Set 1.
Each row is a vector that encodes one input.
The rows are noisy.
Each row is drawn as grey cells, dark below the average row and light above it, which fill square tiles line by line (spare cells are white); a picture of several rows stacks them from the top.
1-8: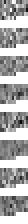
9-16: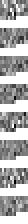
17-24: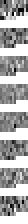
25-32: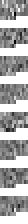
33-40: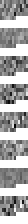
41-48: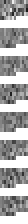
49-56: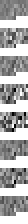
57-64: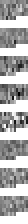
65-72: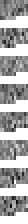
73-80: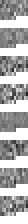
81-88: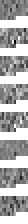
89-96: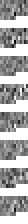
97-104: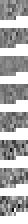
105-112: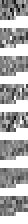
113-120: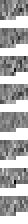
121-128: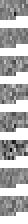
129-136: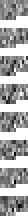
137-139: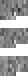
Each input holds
one of 12 labels.
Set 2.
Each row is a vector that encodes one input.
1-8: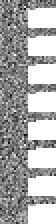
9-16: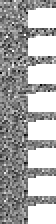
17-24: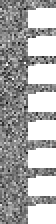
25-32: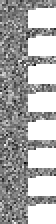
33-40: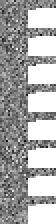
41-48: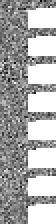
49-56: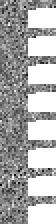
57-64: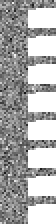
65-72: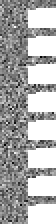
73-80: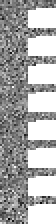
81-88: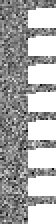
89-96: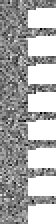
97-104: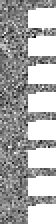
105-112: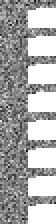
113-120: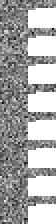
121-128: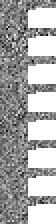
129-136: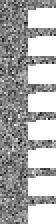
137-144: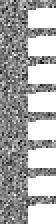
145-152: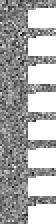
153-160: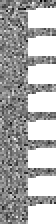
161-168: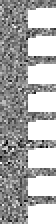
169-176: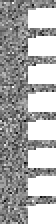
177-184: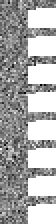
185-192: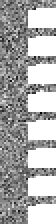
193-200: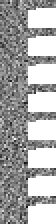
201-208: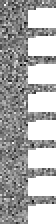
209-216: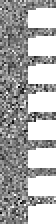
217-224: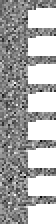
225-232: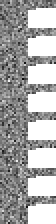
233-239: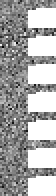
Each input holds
a point on a 14-point circle.
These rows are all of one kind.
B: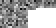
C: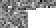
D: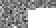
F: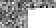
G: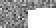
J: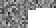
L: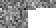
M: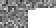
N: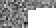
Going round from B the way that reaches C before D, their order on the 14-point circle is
B, N, J, M, F, G, L, C, D.
